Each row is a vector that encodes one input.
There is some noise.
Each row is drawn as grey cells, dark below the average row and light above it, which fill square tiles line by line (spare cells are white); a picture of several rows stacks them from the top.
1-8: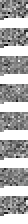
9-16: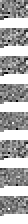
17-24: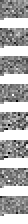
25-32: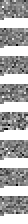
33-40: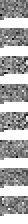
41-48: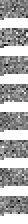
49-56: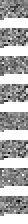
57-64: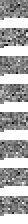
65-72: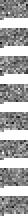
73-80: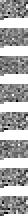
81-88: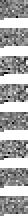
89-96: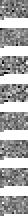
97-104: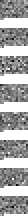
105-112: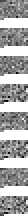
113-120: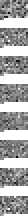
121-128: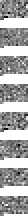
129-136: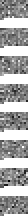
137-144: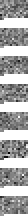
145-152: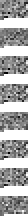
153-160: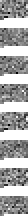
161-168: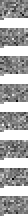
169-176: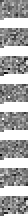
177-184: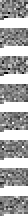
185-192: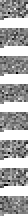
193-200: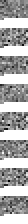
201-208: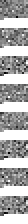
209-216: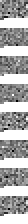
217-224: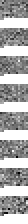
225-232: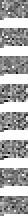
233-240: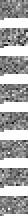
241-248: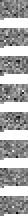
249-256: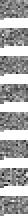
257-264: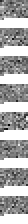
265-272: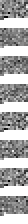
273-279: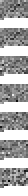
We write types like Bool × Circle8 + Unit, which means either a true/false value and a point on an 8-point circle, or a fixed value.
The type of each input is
Circle9 × (Circle9 + Line7) + Line6 × Line6 × Line6 × Line6.
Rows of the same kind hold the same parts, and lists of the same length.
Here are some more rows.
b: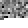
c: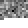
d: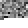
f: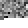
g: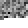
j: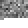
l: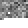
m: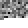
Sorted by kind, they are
b, d, f, g, m
c, l
j

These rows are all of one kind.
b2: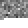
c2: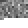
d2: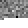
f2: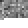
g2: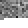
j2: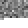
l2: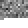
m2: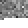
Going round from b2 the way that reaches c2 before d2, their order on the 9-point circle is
b2, c2, f2, l2, g2, m2, j2, d2.
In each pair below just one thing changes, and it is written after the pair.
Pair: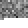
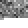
the place on the 7-point line
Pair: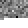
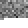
the place on the 9-point circle
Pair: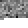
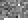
the place on the 9-point circle
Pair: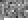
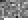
the place on the 7-point line
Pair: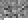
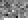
the place on the 9-point circle
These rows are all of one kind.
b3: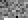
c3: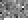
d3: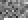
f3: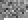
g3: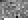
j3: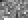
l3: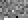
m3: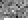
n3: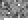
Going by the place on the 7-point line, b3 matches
g3 and j3.
